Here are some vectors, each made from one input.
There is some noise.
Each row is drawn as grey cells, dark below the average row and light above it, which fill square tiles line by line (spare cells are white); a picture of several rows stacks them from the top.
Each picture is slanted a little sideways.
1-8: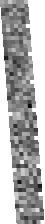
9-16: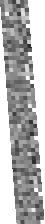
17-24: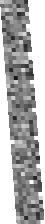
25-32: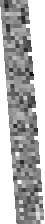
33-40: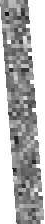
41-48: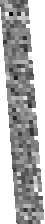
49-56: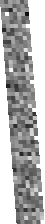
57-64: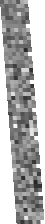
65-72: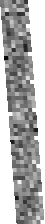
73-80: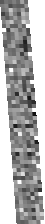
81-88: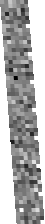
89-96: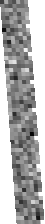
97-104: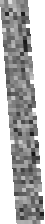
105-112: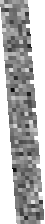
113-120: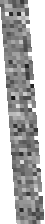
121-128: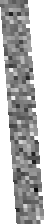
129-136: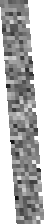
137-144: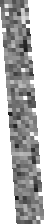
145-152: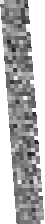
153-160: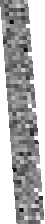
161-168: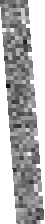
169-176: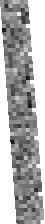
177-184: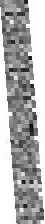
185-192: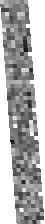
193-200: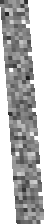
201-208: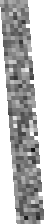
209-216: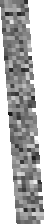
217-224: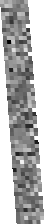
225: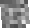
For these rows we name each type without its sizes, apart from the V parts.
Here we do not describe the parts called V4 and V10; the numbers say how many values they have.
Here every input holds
a node of a tree, together with either a true/false value and a value of V10, or a value of V4.
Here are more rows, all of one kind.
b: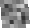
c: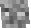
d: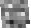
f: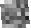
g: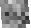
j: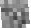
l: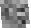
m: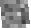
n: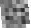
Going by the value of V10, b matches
c, f and m.
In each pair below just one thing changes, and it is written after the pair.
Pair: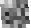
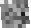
the true/false value
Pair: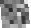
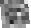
the true/false value
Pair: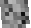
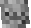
the true/false value
